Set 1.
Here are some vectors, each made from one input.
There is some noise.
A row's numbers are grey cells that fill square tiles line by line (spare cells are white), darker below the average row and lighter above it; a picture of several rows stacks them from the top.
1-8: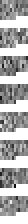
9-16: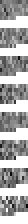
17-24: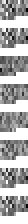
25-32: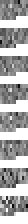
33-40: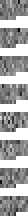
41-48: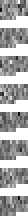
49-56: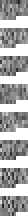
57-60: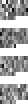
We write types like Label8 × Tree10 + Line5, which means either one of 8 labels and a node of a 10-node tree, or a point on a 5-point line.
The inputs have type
Line4 × Line4 + Unit.
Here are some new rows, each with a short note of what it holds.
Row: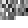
a fixed value
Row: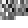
a fixed value
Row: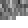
a point on each of two 4-point lines
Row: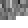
a point on each of two 4-point lines
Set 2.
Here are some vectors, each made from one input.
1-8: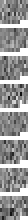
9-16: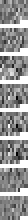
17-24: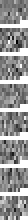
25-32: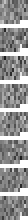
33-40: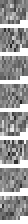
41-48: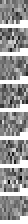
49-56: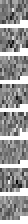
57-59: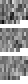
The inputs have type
Line9.
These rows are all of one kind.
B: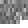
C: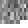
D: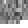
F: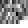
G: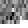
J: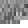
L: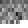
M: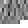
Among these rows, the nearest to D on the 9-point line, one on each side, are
C and L.
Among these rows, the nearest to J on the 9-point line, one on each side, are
B and M.
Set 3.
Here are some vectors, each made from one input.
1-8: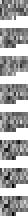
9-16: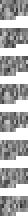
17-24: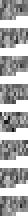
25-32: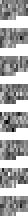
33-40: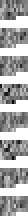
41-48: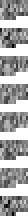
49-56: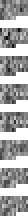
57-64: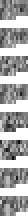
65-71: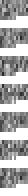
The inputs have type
Line6.
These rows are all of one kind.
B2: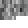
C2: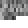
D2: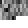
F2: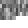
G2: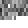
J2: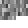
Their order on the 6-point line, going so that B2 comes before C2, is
F2, B2, G2, J2, C2, D2.
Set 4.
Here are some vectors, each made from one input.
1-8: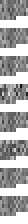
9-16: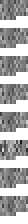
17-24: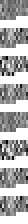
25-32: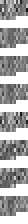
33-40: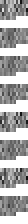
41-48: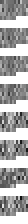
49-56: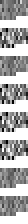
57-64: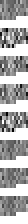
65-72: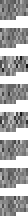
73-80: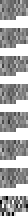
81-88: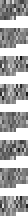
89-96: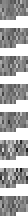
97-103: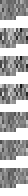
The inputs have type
Line4.
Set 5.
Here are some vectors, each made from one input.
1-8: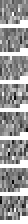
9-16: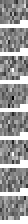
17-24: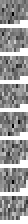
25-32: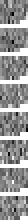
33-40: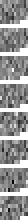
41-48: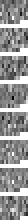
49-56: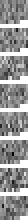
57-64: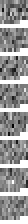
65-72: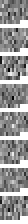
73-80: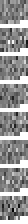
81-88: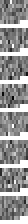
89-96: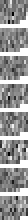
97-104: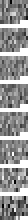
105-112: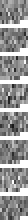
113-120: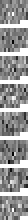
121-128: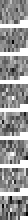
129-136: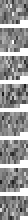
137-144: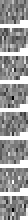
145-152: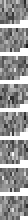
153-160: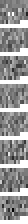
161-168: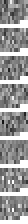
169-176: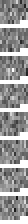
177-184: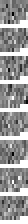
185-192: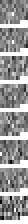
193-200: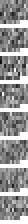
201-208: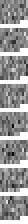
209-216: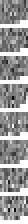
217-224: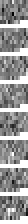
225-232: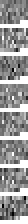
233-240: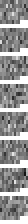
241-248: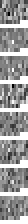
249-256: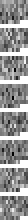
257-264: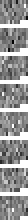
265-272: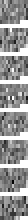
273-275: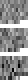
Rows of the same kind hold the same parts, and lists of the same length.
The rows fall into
2 kinds.
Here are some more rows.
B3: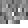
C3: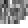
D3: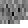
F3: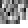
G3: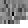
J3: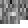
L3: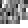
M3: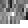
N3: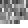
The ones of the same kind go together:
B3, C3, D3, G3, J3, M3, N3
F3, L3

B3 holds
three true/false values.
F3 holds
a fixed value.
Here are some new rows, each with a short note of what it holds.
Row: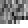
three true/false values
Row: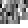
a fixed value
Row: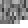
three true/false values
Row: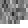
three true/false values
